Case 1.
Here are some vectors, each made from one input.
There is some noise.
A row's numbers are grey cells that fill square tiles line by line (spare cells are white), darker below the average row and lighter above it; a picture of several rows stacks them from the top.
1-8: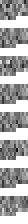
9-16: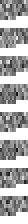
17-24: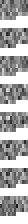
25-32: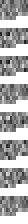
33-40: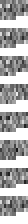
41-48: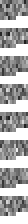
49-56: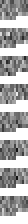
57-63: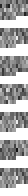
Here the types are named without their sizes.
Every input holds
three true/false values.
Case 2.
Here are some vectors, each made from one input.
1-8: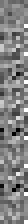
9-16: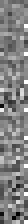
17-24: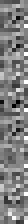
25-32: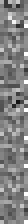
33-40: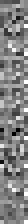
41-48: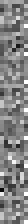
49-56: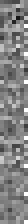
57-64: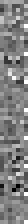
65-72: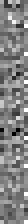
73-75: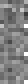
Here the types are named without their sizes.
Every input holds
a node of a tree.
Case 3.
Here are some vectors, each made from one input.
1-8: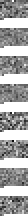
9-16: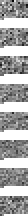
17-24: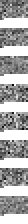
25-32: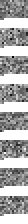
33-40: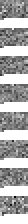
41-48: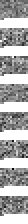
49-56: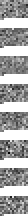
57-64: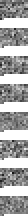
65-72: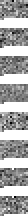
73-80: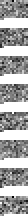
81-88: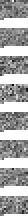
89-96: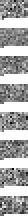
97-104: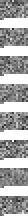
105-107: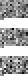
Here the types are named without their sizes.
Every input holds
a point on a line.
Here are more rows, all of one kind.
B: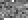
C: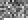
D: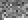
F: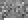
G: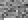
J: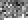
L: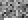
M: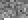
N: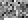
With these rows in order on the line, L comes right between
G and N.
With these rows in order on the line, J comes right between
C and D.
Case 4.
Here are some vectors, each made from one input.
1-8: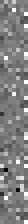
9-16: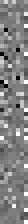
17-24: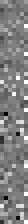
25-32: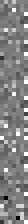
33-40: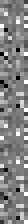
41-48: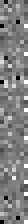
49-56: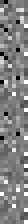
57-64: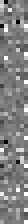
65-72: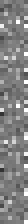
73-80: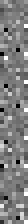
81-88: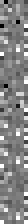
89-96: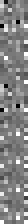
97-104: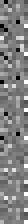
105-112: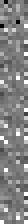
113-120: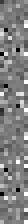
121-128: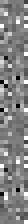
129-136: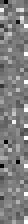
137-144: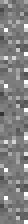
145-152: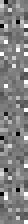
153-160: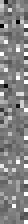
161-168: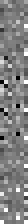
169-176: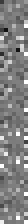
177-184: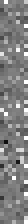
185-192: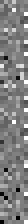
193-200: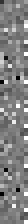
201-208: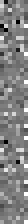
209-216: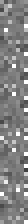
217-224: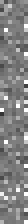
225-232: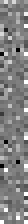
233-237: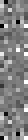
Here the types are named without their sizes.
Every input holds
a node of a tree.
